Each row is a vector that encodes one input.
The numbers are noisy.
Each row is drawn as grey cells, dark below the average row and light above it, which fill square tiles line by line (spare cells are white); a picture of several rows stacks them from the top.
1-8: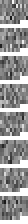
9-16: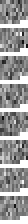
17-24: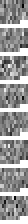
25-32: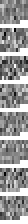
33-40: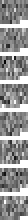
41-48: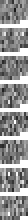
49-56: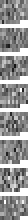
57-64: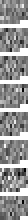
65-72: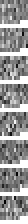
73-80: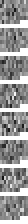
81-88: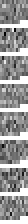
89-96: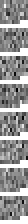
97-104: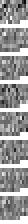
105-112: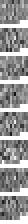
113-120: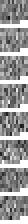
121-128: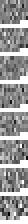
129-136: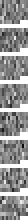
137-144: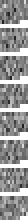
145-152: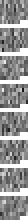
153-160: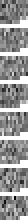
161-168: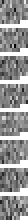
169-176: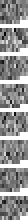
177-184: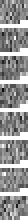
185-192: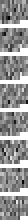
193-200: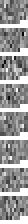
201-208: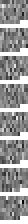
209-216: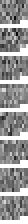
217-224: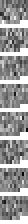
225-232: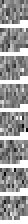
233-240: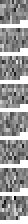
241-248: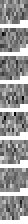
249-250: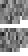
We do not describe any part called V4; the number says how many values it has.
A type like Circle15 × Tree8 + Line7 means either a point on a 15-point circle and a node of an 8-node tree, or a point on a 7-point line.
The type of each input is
Bool × V4 + List3(Line10).
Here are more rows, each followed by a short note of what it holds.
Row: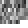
a true/false value and a value of V4
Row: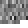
a list of two items
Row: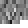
a list of one item
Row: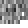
a list of three items
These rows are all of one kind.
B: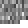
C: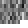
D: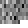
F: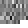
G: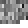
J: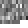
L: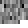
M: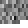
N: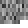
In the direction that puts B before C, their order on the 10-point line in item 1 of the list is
G, J, B, F, C, N, D, M, L.
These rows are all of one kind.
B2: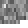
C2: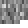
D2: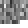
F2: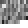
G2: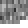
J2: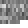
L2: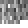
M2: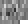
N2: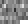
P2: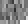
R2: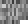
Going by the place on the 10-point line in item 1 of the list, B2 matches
G2 and P2.
